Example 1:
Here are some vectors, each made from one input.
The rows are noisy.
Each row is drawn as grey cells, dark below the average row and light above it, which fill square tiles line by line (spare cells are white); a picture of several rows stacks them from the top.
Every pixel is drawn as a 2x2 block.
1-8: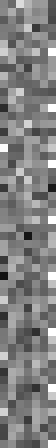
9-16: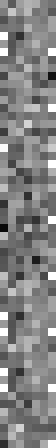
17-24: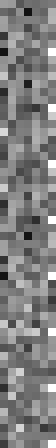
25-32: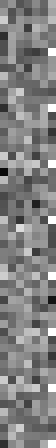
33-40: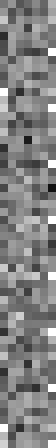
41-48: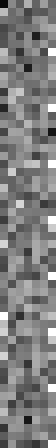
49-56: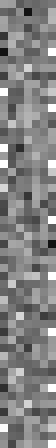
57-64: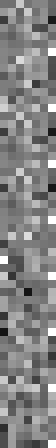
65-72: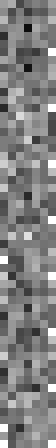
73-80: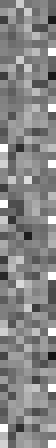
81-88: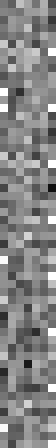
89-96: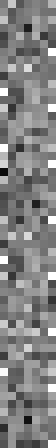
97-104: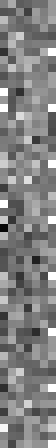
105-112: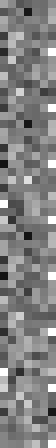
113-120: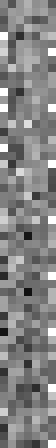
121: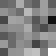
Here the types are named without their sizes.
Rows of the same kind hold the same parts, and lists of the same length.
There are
4 kinds of row.
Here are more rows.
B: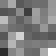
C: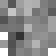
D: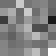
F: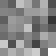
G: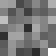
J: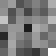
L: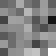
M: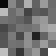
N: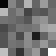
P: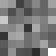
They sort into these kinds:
B
C, D, F, L
G, J, P
M, N

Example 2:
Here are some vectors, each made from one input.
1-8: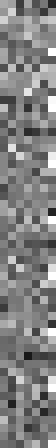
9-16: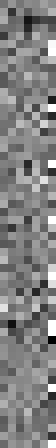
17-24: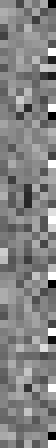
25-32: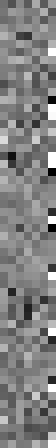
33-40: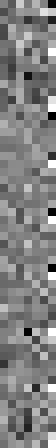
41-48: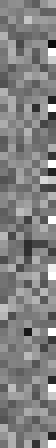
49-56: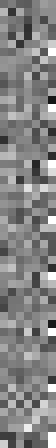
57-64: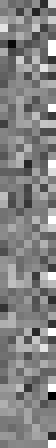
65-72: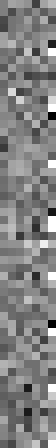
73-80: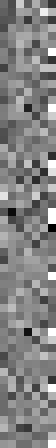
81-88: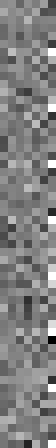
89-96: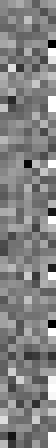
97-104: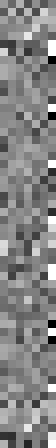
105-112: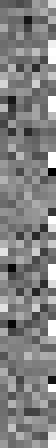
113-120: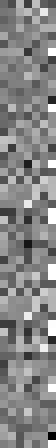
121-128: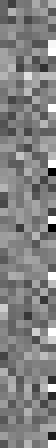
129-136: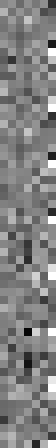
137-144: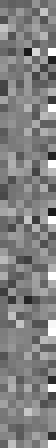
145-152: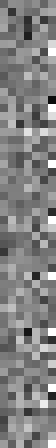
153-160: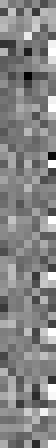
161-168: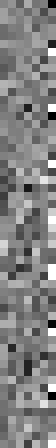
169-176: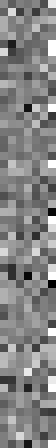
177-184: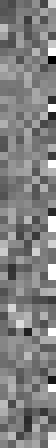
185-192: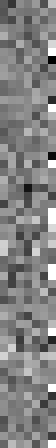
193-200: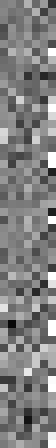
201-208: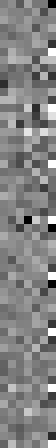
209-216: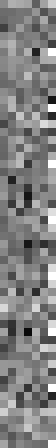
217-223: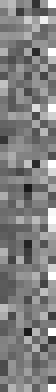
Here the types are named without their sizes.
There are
4 kinds of row.
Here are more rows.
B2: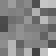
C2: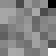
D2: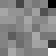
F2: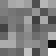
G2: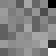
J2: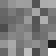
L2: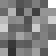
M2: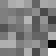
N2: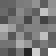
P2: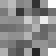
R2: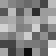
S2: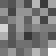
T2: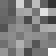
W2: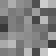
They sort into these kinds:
B2, C2, D2, F2, G2, J2, M2, W2
L2, R2
N2, S2, T2
P2

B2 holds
a point on a line and four true/false values.
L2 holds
a node of a tree.
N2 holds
a node of a tree and four true/false values.
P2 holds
a point on a line.
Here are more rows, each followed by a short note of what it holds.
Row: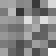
a point on a line
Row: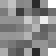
a point on a line
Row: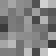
a point on a line and four true/false values
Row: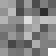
a point on a line
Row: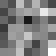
a node of a tree and four true/false values
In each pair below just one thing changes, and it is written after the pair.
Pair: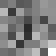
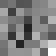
one of the four true/false values
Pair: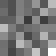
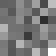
one of the four true/false values
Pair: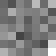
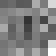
the node of the tree
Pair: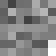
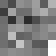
one of the four true/false values
